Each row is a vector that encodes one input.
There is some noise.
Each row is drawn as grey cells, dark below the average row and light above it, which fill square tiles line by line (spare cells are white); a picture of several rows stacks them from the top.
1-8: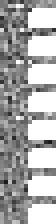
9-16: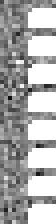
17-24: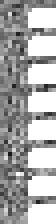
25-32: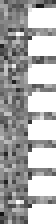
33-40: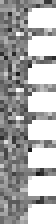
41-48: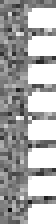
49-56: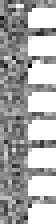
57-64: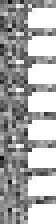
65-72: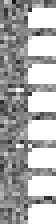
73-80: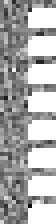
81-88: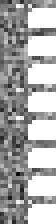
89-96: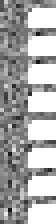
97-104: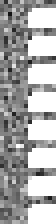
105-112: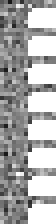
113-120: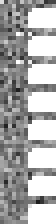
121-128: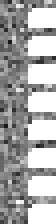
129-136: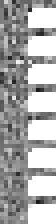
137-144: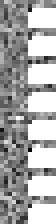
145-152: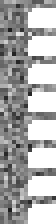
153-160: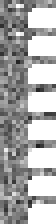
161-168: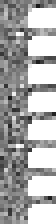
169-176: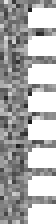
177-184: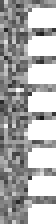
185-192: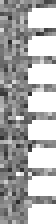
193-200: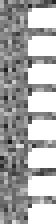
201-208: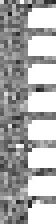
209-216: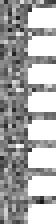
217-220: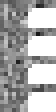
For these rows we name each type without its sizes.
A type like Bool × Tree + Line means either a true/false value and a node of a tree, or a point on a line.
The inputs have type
Bool × Label × List(Line).
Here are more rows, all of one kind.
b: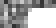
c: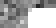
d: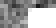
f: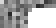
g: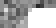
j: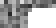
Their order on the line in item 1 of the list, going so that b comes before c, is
b, j, f, g, c, d.
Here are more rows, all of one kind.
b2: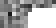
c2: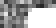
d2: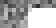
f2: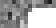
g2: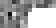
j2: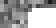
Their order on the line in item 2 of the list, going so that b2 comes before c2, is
g2, b2, c2, j2, f2, d2.
